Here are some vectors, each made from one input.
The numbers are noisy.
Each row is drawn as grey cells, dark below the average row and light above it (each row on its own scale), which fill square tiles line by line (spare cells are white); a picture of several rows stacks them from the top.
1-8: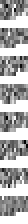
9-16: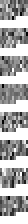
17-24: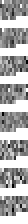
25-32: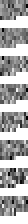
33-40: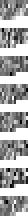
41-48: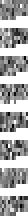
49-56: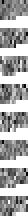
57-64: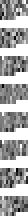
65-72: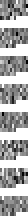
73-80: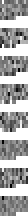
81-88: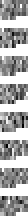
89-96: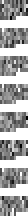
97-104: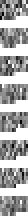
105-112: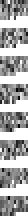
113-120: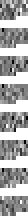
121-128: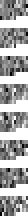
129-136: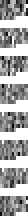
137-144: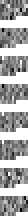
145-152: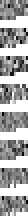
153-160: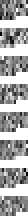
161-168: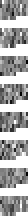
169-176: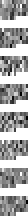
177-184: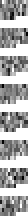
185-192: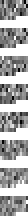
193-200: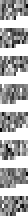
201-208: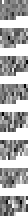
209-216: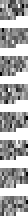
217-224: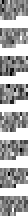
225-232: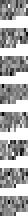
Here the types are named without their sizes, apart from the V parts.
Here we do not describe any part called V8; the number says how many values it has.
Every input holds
a node of a tree, together with either a point on a line, or a value of V8.
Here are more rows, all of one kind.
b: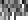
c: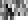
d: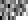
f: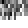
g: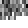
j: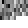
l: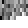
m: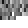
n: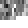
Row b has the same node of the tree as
f, g and m.
